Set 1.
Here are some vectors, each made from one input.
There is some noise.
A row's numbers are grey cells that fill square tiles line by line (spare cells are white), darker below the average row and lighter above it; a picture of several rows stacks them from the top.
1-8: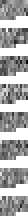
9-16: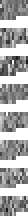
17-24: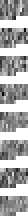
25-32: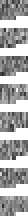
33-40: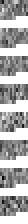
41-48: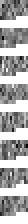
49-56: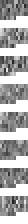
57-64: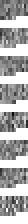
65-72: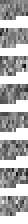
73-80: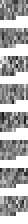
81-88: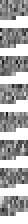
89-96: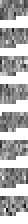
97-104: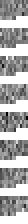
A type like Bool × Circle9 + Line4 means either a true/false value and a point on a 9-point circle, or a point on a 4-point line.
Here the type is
Circle9 × (Line7 + Line9).
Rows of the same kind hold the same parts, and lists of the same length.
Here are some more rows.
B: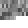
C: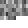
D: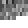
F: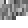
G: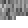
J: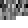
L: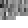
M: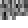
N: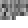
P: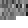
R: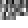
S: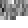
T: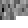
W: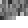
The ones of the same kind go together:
B, C, G, J, P, S, T
D, F, L, M, N, R, W

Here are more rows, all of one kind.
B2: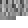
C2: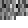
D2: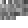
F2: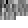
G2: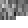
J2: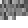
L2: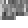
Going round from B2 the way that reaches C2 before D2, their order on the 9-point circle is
B2, L2, C2, G2, D2, J2, F2.
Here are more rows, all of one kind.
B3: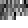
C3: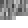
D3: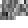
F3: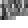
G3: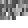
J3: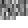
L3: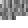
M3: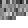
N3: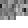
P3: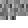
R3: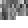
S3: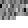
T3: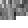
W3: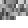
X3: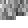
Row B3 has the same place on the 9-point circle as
G3, N3, S3 and T3.
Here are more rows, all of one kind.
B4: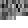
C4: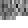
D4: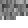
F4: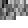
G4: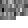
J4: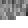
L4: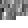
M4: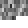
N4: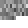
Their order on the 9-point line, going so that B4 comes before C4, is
G4, L4, D4, J4, M4, F4, B4, N4, C4.
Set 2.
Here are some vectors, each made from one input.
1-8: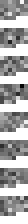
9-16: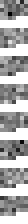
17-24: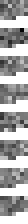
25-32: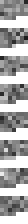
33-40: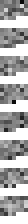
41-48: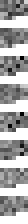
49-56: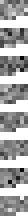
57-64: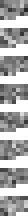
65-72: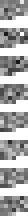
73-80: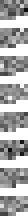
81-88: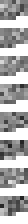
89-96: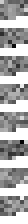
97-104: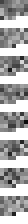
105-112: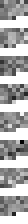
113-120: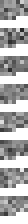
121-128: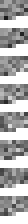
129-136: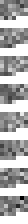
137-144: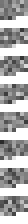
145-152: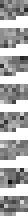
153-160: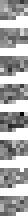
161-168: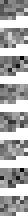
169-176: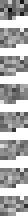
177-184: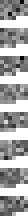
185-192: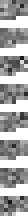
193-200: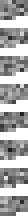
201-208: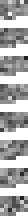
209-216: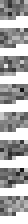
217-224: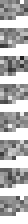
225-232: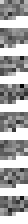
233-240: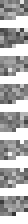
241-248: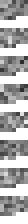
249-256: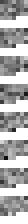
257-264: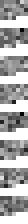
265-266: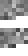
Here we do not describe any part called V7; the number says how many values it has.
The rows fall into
2 kinds.
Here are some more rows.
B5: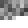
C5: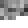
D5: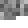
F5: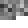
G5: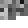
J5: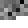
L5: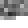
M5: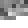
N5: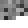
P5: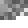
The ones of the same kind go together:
B5, C5, D5, F5, G5, J5, L5
M5, N5, P5

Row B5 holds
a point on a 19-point circle and three true/false values.
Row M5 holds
a point on a 19-point circle and a value of V7.
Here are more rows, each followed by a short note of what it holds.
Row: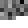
a point on a 19-point circle and three true/false values
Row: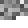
a point on a 19-point circle and a value of V7
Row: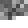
a point on a 19-point circle and three true/false values
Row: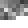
a point on a 19-point circle and a value of V7
